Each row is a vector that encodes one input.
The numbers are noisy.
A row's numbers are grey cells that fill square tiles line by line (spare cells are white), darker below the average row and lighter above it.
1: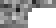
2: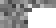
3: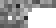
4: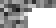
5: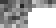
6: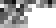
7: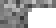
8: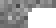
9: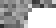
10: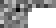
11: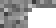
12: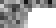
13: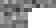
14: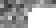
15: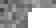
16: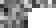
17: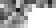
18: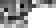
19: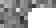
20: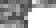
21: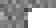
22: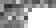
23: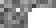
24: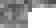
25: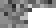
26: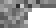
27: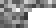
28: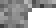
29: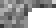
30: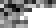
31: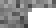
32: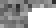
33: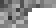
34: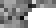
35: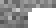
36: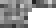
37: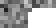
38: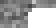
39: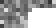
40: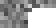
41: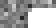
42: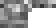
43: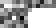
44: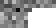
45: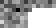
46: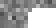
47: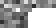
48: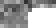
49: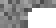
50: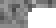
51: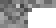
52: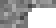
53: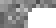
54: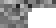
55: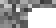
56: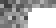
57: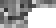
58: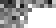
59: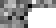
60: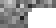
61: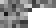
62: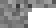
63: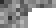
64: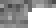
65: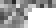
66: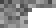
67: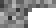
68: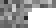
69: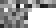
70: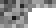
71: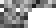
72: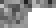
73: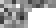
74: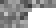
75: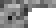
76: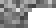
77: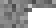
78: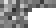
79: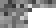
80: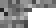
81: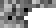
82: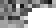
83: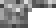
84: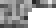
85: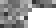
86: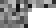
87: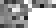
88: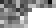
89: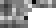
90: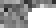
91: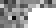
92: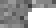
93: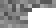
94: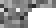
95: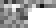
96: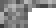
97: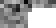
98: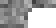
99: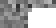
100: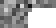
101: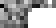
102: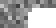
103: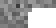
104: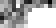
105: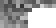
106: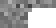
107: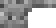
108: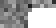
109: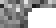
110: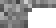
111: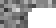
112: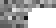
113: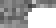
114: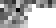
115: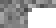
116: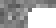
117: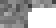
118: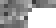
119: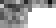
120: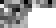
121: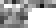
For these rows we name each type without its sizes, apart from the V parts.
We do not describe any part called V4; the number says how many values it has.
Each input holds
a list of items, each a true/false value and a value of V4.
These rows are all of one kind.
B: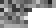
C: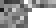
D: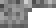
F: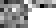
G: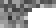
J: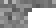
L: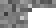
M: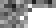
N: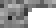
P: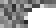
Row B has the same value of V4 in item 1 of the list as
C, D and J.
